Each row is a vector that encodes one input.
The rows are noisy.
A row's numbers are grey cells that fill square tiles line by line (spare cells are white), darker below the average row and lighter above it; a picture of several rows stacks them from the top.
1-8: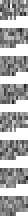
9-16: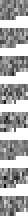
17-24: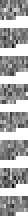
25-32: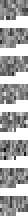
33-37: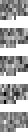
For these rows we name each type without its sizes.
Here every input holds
a point on a line and a true/false value.
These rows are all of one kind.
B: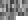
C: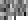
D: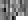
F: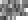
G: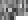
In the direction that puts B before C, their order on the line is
B, G, D, F, C.
